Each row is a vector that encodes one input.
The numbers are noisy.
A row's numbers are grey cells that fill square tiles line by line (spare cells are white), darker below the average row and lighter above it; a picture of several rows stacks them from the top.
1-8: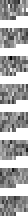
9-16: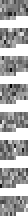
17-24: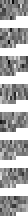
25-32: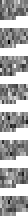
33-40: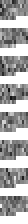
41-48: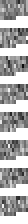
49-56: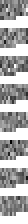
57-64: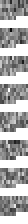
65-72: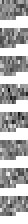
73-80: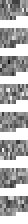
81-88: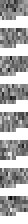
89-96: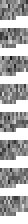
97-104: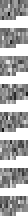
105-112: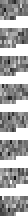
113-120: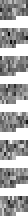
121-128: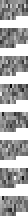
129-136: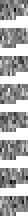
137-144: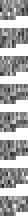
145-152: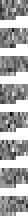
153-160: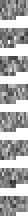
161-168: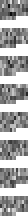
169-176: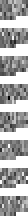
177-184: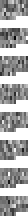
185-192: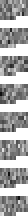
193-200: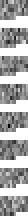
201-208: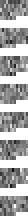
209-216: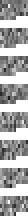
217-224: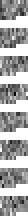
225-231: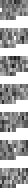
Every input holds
one of 6 labels and a node of a 7-node tree, together with either a fixed value, or a node of a 7-node tree.
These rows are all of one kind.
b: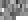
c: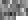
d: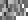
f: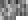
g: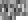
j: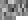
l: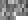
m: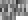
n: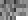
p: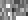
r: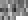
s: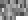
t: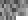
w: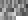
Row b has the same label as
f, g, m and s.
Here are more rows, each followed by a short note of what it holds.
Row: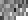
one of 6 labels and a node of each of two 7-node trees
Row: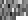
one of 6 labels and a node of a 7-node tree
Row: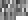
one of 6 labels and a node of each of two 7-node trees
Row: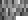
one of 6 labels and a node of a 7-node tree
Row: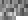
one of 6 labels and a node of each of two 7-node trees
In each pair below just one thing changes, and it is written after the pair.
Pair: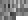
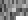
the node of the tree
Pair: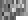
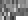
the node of the tree
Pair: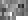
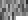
the node of the tree
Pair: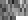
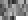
the node of the tree
